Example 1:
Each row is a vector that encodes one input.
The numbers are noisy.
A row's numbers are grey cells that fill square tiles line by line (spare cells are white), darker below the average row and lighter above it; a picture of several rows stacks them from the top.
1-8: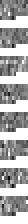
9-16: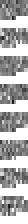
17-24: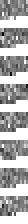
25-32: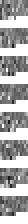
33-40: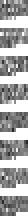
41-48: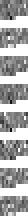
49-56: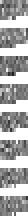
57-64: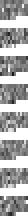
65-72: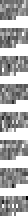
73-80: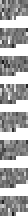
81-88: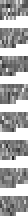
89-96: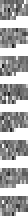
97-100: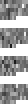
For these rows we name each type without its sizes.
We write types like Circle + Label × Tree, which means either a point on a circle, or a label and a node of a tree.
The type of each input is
Tree.
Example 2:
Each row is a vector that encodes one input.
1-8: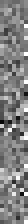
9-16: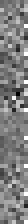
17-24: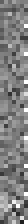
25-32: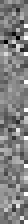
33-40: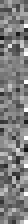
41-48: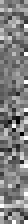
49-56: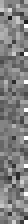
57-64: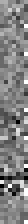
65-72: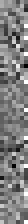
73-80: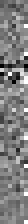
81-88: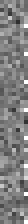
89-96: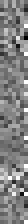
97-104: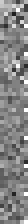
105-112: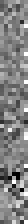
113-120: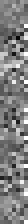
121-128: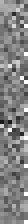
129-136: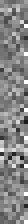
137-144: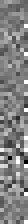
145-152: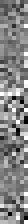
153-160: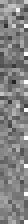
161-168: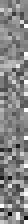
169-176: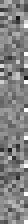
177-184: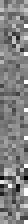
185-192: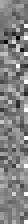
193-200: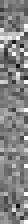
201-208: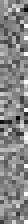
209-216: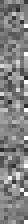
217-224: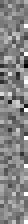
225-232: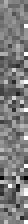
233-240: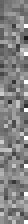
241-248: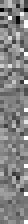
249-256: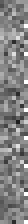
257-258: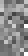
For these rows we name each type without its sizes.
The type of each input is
Circle.
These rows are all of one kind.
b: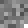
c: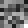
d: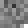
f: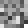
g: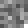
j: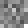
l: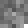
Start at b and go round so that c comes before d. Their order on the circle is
b, l, c, g, d, j, f.
